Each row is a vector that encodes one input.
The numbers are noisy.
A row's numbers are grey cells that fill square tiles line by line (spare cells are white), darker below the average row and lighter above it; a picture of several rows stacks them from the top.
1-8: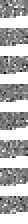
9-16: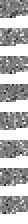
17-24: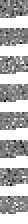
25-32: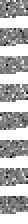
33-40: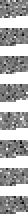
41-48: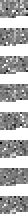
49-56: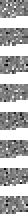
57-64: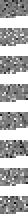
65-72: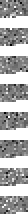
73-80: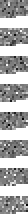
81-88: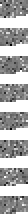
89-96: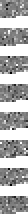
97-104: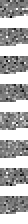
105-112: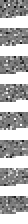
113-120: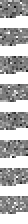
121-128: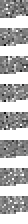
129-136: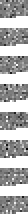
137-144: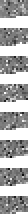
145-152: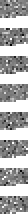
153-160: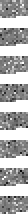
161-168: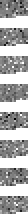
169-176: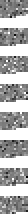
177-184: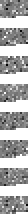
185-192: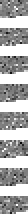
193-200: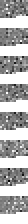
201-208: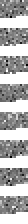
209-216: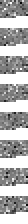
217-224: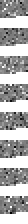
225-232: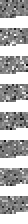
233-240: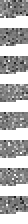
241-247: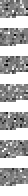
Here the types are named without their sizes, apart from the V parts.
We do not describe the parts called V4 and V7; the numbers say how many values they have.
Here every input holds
a true/false value, a value of V4 and a value of V7, together with a list of points on a line.
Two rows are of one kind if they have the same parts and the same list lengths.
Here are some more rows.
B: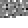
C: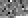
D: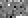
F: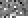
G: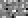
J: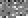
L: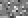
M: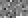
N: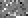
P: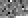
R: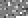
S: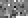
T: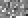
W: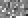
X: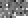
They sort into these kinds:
B, D, R, S
C, G, J, L, M, P
F, N, T, W, X

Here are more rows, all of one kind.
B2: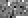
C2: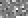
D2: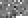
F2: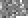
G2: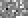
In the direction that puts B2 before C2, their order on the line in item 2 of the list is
F2, B2, C2, G2, D2.
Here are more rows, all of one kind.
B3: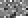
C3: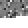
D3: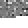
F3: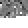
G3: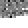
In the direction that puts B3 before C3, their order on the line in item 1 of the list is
D3, B3, C3, F3, G3.
